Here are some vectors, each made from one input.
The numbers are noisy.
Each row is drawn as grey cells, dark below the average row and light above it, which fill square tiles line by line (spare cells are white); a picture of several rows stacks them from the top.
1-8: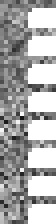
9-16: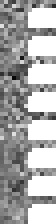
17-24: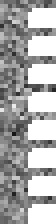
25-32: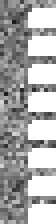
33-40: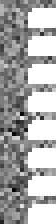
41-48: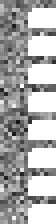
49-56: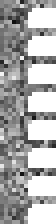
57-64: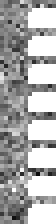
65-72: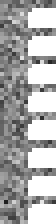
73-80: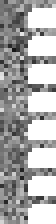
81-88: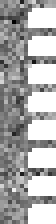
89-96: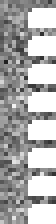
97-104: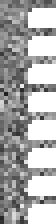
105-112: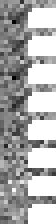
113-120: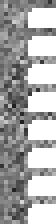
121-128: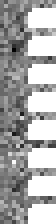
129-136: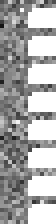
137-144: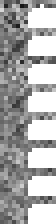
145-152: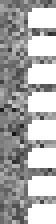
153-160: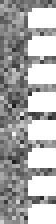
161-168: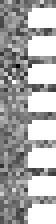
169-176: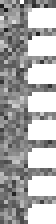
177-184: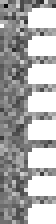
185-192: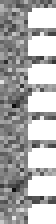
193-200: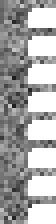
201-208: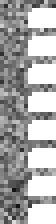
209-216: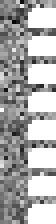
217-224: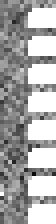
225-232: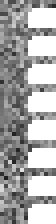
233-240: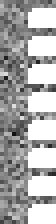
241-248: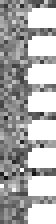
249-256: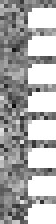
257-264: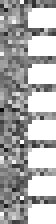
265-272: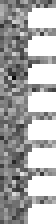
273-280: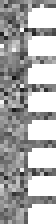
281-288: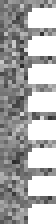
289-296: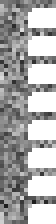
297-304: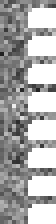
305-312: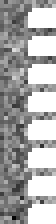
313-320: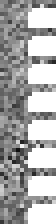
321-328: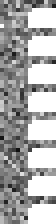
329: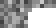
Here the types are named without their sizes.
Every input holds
a point on a line.
